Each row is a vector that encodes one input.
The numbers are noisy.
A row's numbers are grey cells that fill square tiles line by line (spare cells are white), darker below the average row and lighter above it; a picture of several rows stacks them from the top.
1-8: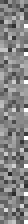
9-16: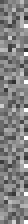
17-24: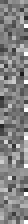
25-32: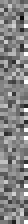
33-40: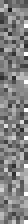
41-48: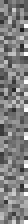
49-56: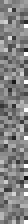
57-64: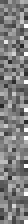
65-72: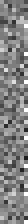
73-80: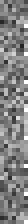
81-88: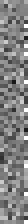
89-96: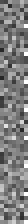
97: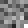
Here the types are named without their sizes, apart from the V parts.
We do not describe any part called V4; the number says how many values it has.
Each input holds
a true/false value, together with either a node of a tree, or a value of V4.
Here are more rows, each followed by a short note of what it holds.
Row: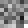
a true/false value and a value of V4
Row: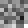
a true/false value and a value of V4
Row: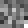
a true/false value and a value of V4
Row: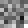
a true/false value and a value of V4
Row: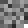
a node of a tree and a true/false value
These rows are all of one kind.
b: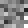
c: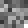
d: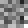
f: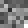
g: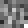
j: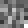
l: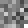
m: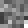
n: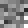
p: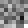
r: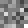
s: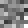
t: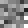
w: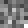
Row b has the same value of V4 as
n, s and t.
